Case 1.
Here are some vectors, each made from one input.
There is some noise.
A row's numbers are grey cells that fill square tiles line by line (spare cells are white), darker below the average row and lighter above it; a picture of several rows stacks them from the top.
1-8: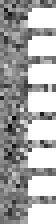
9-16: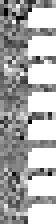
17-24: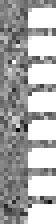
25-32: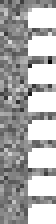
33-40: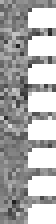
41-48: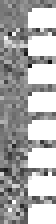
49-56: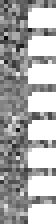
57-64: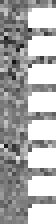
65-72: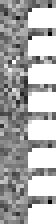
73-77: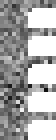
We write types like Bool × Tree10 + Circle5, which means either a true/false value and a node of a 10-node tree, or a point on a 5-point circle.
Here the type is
List2(Line8).
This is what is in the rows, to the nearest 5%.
All of them are lists of up to two points on an 8-point line: about 10% are empty, 35% hold one and 55% two.
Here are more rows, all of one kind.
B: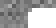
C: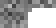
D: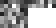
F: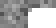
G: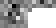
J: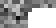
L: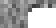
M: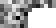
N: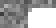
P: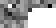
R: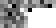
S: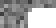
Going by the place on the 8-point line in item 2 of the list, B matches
F, N and S.
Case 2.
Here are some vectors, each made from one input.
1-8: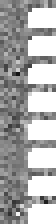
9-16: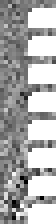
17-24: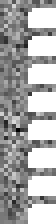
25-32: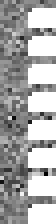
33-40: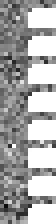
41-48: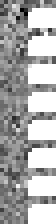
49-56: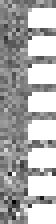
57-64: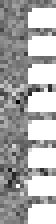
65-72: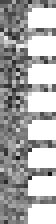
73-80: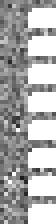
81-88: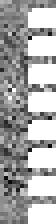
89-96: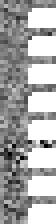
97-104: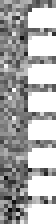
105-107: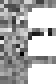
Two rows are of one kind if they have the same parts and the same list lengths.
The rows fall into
2 kinds.
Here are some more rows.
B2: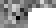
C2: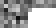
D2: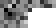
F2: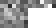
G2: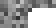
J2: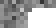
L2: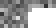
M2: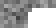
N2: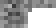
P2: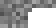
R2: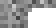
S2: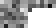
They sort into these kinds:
B2, C2, F2, L2, M2, N2, P2, R2, S2
D2, G2, J2

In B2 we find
three true/false values.
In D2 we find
a point on an 8-point line.
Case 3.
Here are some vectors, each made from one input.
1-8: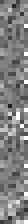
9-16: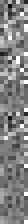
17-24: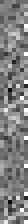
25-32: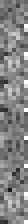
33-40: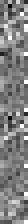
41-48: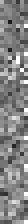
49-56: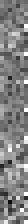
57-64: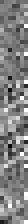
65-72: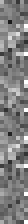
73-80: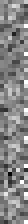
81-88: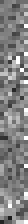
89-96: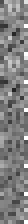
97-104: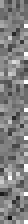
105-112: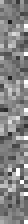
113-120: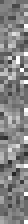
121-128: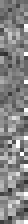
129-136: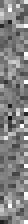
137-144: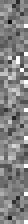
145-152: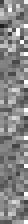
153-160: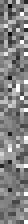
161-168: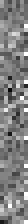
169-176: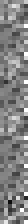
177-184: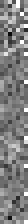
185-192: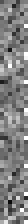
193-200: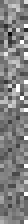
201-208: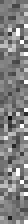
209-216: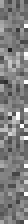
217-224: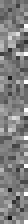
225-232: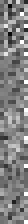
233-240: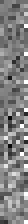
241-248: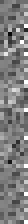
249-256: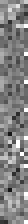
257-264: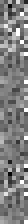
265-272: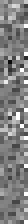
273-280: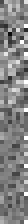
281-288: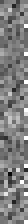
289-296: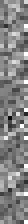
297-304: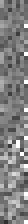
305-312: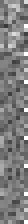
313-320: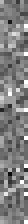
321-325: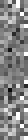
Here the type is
Bool × (Circle6 + Unit).
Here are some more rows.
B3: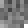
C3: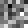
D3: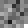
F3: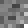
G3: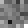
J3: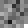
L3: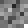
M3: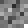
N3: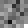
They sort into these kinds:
B3, D3, F3, G3, J3, L3, M3, N3
C3

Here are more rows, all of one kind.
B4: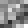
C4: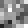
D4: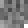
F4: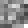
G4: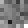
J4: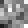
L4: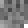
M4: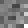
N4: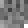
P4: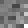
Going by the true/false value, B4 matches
C4, F4 and J4.
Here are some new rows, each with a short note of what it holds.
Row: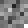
a point on a 6-point circle and a true/false value
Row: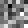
a true/false value
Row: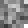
a point on a 6-point circle and a true/false value
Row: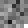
a point on a 6-point circle and a true/false value
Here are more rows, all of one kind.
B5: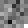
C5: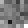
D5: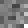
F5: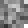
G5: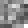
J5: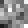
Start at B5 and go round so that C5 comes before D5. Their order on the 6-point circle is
B5, C5, G5, F5, D5, J5.
